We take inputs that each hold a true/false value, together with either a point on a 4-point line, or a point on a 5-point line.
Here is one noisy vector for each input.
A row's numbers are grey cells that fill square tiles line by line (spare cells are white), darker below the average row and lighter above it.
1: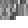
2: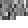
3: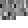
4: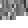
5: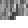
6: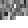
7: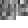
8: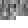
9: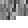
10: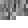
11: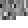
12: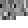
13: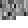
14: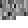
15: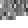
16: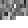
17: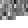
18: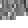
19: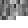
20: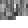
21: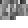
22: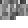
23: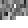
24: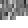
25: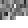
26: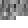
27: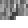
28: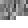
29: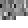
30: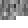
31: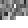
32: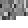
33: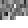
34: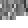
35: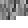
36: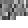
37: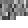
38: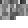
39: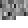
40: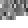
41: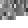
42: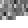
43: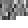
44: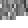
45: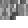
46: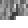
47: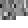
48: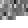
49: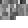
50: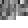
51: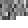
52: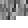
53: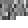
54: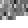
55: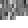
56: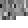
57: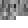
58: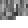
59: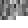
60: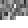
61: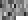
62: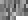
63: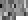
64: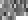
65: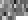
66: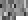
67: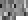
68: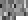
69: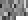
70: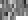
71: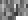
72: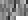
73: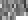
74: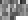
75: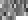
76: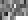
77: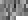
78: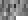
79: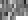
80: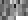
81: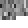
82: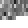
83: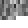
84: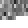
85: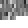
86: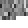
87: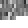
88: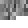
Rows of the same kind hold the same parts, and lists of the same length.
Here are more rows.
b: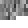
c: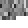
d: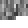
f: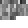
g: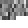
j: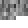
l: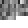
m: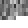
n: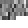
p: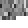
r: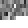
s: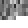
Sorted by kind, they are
b, j, l, m, r, s
c, d, f, g, n, p

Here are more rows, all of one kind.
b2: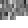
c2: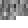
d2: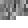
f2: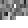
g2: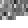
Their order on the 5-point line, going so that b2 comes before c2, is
f2, b2, c2, d2, g2.
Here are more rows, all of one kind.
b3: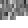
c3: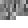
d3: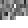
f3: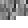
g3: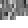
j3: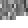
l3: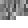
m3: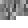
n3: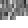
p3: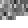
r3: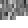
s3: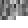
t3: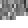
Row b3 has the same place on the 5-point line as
g3, n3, r3 and s3.
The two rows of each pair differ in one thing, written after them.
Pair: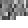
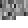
the place on the 4-point line
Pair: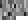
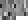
the place on the 4-point line
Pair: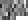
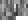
the true/false value
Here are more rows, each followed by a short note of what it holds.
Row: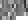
a point on a 5-point line and a true/false value
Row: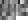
a point on a 5-point line and a true/false value
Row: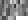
a point on a 5-point line and a true/false value
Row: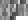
a point on a 4-point line and a true/false value
